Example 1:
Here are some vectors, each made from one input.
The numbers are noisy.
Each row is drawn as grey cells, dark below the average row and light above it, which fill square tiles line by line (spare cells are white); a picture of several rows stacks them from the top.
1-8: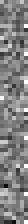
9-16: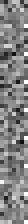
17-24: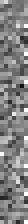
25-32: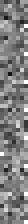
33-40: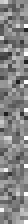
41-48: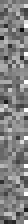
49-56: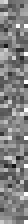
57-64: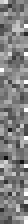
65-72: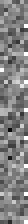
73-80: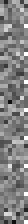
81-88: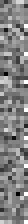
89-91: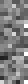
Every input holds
a node of a 14-node tree.
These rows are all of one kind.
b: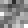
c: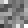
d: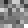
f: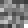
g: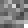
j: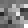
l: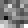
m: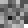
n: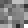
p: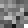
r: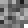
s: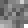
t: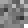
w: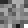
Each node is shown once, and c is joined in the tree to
b, m, r and t.
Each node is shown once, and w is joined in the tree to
n.
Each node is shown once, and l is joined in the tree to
s.
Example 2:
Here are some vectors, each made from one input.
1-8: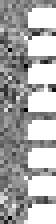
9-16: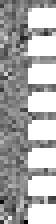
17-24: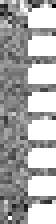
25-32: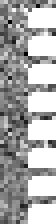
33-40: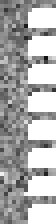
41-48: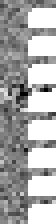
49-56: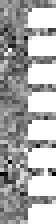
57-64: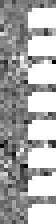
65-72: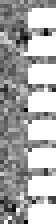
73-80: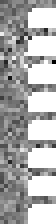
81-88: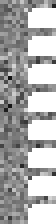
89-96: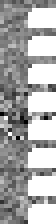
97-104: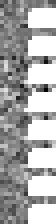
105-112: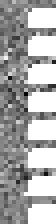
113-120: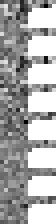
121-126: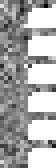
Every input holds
one of 7 labels.
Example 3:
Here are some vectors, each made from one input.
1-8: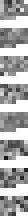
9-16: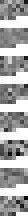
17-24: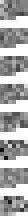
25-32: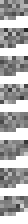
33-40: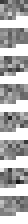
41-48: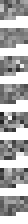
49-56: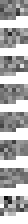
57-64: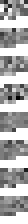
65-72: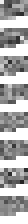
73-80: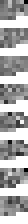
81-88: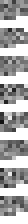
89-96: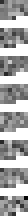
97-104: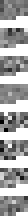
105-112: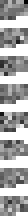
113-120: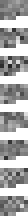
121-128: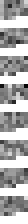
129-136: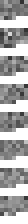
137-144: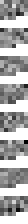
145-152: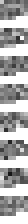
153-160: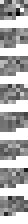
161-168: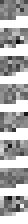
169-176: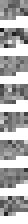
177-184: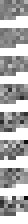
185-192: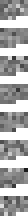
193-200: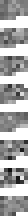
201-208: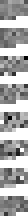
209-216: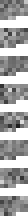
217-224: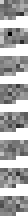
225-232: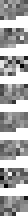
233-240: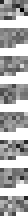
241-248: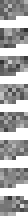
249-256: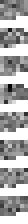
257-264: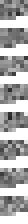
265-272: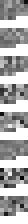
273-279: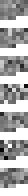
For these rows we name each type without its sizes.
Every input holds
a point on a line.
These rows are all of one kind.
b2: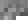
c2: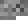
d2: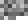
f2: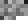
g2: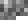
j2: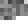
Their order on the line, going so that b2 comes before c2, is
b2, f2, j2, c2, g2, d2.
